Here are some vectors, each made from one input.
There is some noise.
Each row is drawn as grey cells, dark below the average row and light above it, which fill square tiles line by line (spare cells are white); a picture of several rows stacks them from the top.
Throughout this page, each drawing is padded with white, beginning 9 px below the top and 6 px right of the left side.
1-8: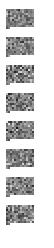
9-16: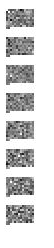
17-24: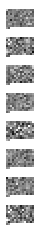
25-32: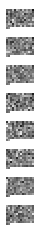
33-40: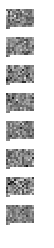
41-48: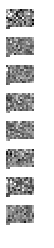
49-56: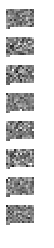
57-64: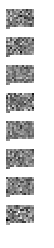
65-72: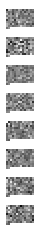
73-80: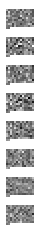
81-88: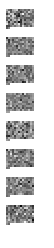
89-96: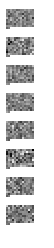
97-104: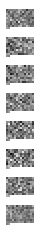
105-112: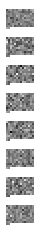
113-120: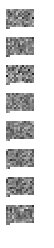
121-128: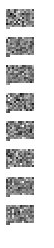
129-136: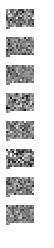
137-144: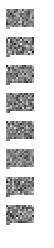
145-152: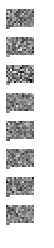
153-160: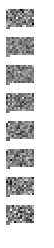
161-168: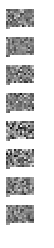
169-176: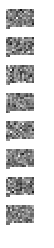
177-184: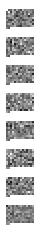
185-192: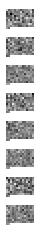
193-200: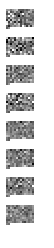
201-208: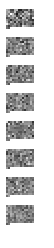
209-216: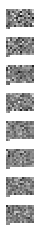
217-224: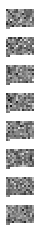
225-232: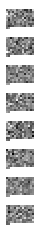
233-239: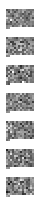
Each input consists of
either a point on an 11-point line, or a list of up to two items, each one of 4 labels and a point on a 5-point line.
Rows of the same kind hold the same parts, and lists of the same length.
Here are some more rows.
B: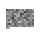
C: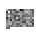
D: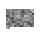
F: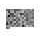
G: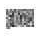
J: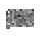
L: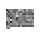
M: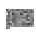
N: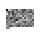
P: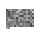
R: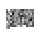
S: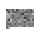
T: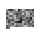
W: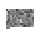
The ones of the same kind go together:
B, F, M, S, W
C, J, T
D, L, N, P
G, R

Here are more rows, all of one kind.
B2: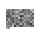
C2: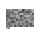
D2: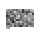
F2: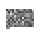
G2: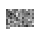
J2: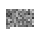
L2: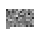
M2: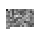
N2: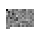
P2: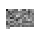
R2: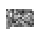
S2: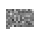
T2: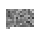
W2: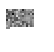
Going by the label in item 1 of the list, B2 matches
C2, D2 and W2.
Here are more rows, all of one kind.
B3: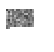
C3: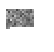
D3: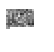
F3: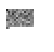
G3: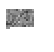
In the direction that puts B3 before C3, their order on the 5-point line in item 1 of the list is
F3, B3, C3, G3, D3.
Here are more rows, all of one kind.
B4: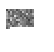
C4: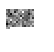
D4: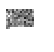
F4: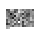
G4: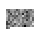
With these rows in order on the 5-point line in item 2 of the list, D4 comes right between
C4 and G4.
